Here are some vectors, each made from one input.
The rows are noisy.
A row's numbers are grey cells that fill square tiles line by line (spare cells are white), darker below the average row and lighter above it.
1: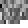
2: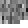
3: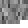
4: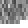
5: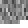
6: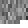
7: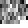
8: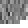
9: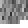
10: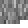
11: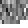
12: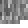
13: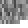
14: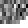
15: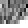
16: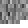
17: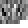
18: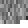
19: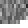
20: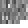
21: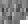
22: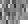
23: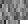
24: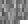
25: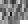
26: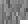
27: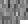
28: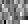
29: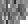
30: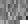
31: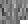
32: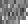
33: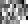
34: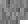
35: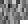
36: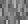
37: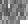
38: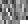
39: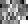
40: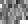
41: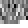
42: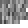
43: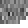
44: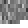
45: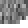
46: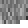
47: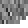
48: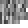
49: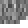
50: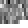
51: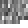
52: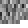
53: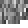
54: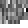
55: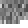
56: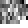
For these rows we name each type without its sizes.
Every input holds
a list of points on a line.
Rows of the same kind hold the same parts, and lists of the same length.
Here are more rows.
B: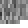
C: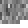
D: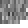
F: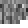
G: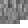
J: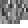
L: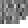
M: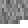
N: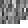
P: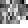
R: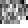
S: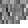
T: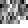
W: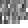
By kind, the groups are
B, C, D, S, W
F, G, J, L, M, N
P, R, T

